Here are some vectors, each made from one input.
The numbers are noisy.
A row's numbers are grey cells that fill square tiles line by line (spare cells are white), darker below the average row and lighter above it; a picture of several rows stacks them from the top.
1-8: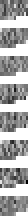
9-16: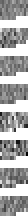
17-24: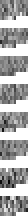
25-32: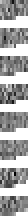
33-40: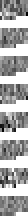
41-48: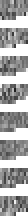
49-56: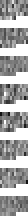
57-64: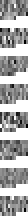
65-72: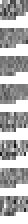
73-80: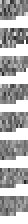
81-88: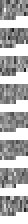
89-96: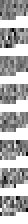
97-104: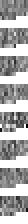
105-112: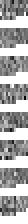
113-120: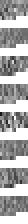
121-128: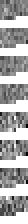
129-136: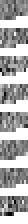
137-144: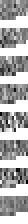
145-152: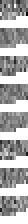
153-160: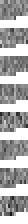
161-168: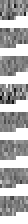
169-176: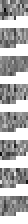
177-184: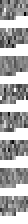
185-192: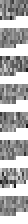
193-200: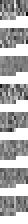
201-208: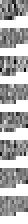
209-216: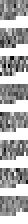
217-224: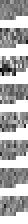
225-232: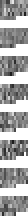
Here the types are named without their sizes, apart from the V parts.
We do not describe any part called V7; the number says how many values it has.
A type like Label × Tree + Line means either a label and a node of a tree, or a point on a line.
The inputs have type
List(Bool × V7).
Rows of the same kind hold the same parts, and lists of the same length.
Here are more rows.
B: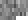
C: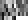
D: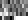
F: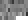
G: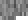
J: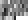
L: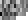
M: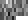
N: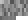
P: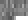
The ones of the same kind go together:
B, G, L
C, M
D, J, P
F, N

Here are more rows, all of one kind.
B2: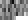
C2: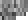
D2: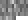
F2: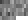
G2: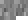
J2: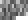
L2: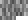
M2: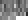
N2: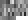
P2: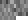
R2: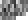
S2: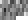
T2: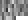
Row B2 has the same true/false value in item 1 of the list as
F2 and M2.
